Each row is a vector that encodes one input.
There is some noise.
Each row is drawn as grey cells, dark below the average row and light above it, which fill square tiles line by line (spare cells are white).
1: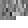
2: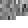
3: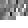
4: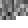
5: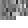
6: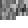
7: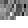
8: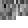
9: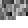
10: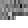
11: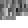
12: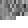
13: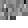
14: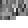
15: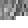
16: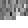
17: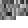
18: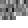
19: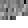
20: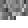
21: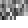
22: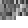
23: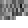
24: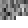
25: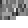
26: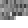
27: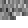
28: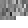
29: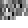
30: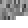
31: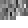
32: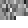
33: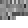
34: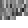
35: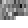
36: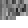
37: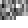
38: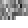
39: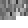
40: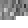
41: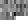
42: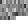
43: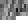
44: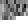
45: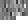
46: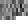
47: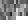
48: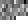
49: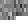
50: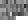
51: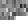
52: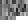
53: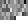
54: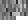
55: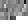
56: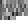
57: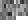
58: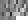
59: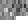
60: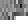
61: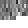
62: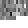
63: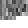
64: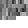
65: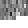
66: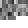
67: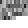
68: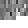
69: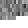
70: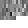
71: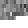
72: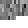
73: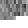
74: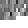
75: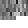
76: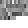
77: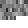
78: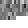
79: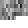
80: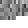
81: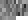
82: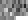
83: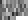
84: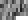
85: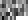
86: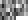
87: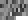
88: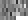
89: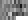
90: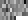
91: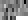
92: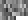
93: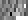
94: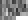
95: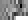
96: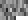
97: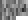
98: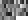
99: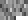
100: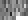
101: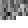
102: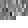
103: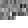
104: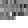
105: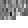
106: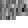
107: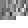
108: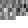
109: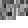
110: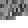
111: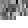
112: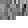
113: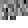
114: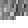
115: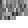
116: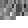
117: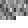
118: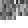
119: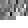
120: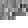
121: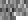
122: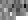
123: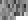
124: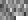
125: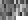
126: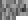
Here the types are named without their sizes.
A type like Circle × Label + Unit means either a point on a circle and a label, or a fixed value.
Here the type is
Bool × (Label + Line) + List(Circle).
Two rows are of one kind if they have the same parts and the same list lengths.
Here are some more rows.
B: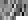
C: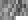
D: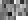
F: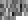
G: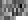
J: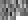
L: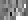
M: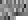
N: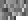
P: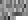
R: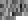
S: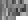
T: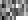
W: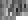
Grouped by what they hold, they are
B, C, M, P
D, J, L
F, G, R, S, W
N
T

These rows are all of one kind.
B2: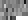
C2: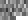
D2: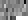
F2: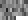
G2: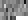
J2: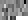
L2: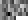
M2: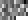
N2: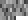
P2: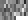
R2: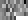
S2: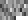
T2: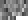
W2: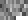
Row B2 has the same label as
D2, G2 and J2.
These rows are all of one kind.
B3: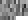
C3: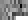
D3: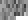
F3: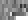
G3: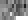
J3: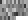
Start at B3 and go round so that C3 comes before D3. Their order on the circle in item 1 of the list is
B3, J3, C3, F3, G3, D3.
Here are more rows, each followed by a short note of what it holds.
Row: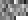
a label and a true/false value
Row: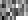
the empty list
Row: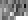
a list of two items
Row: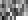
the empty list
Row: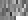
a point on a line and a true/false value
